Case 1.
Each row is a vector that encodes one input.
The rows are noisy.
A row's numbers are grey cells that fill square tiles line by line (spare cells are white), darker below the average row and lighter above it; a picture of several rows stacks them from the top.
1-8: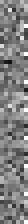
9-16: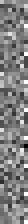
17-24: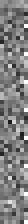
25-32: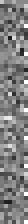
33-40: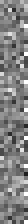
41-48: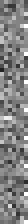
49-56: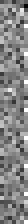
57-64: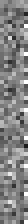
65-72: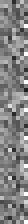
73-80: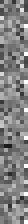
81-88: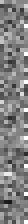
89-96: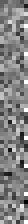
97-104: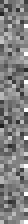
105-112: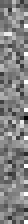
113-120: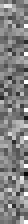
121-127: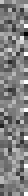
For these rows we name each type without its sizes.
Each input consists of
four true/false values.
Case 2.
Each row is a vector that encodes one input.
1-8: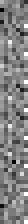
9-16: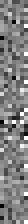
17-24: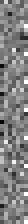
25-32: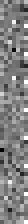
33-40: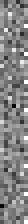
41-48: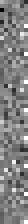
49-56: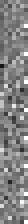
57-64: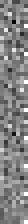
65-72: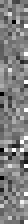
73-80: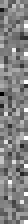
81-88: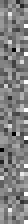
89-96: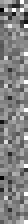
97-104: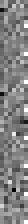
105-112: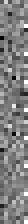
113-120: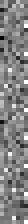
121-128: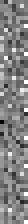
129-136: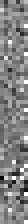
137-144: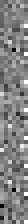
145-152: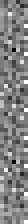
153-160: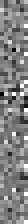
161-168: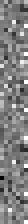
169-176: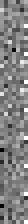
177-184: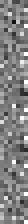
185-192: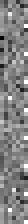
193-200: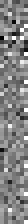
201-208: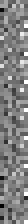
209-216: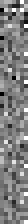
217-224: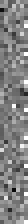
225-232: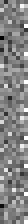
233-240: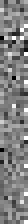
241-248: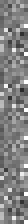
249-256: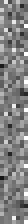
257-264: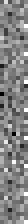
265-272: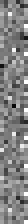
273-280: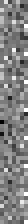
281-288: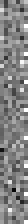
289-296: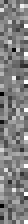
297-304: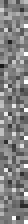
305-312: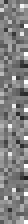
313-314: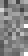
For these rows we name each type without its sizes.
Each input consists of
either a point on a circle, or a fixed value.
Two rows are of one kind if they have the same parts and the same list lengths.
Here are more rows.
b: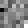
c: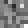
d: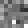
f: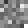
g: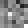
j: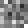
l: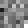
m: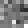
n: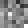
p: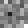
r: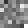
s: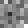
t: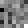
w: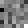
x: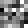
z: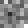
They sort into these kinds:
b, c, d, f, g, j, l, m, n, p, r, s, t, w, z
x

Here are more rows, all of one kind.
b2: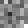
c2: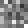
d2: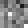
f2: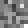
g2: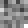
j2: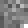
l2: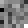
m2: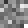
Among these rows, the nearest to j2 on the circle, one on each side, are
l2 and m2.
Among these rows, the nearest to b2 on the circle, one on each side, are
c2 and l2.
